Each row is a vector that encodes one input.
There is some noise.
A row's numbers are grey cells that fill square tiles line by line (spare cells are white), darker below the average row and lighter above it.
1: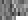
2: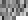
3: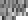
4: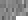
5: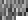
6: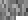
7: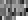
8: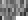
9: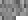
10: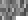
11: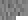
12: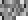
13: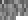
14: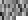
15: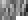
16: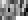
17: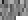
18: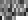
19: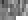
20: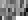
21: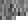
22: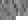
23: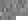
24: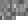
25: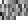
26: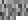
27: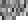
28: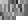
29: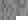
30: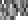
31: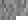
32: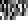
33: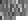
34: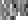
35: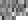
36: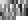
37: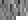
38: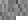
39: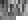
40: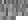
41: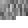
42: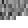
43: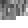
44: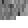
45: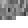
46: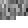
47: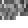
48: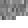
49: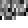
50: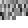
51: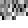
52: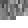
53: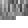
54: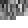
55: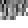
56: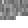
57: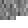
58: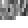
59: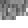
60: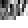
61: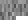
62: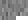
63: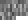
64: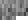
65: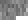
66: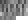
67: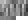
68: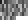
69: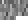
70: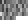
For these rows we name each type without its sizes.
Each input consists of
a point on a line, together with either a fixed value, or four true/false values.
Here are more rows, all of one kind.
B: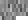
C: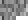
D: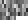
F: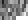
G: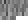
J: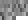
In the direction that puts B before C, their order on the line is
B, C, D, G, J, F.
